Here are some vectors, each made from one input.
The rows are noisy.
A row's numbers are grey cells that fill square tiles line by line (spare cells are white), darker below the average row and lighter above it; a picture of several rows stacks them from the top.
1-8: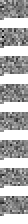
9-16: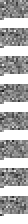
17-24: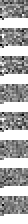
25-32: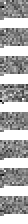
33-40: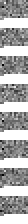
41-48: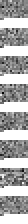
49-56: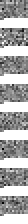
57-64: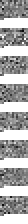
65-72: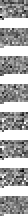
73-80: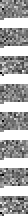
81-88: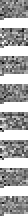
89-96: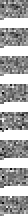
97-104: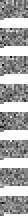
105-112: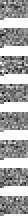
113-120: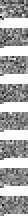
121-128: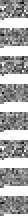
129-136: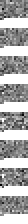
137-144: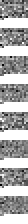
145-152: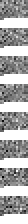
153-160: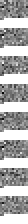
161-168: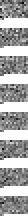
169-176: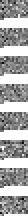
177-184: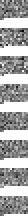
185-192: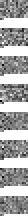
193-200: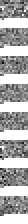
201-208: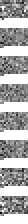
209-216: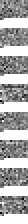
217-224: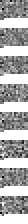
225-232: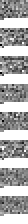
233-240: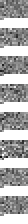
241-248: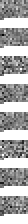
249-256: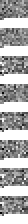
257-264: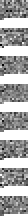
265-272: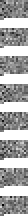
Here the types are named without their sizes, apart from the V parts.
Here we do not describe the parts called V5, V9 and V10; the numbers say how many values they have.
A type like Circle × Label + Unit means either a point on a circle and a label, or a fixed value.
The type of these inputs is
(Bool × V9 × V10 + Line) × V5 + Label × Label.
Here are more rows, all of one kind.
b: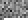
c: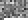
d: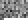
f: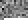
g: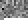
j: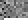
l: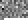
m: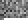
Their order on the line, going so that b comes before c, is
j, m, b, d, c, g, l, f.
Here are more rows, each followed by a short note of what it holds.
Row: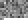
a true/false value, a value of V5, a value of V9 and a value of V10
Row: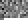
a point on a line and a value of V5
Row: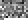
two labels
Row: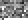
two labels
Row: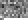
a true/false value, a value of V5, a value of V9 and a value of V10
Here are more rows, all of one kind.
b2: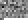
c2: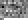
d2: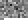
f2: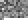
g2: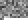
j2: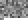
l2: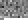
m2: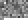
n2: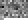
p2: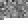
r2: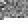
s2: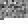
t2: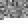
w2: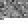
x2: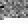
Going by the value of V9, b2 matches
f2, j2, m2 and r2.
